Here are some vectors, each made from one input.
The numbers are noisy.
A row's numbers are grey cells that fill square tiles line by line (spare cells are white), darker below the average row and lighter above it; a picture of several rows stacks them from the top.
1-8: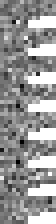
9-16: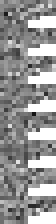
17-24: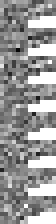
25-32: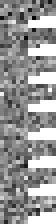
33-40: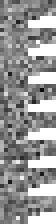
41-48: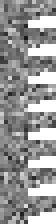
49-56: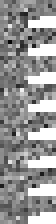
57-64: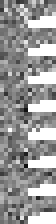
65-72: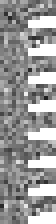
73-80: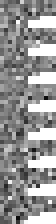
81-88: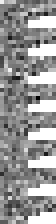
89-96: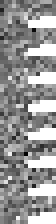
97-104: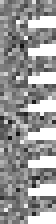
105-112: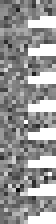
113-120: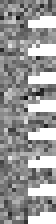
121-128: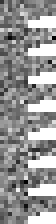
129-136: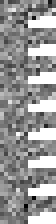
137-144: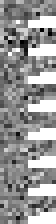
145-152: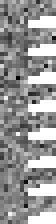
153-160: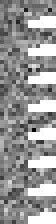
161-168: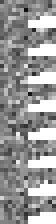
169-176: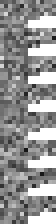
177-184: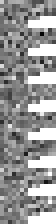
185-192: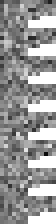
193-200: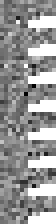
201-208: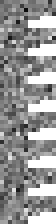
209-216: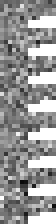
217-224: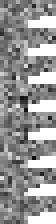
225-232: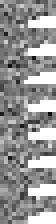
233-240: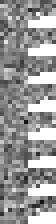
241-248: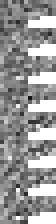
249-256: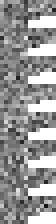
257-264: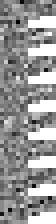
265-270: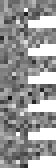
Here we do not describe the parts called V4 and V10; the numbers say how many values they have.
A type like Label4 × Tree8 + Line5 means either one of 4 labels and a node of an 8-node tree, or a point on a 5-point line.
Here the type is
(Circle8 + Unit) × (Line5 + V10) × V4.
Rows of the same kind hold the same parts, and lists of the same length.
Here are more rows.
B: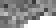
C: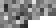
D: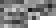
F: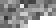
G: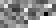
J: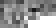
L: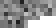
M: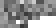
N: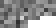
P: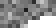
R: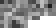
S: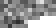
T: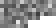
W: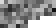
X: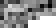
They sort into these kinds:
B, F, L, N, P, R, S
C, M, T, W
D, J, X
G

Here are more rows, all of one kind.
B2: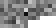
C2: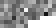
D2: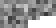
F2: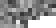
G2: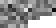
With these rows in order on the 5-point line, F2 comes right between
B2 and C2.
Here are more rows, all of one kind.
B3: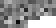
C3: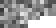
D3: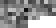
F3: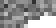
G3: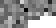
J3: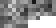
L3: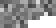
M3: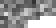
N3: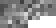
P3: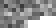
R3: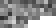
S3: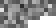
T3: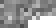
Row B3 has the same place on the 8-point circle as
N3 and T3.
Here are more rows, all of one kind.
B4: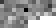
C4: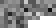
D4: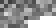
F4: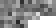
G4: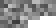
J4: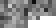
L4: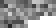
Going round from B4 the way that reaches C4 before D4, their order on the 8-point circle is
B4, C4, L4, G4, F4, J4, D4.
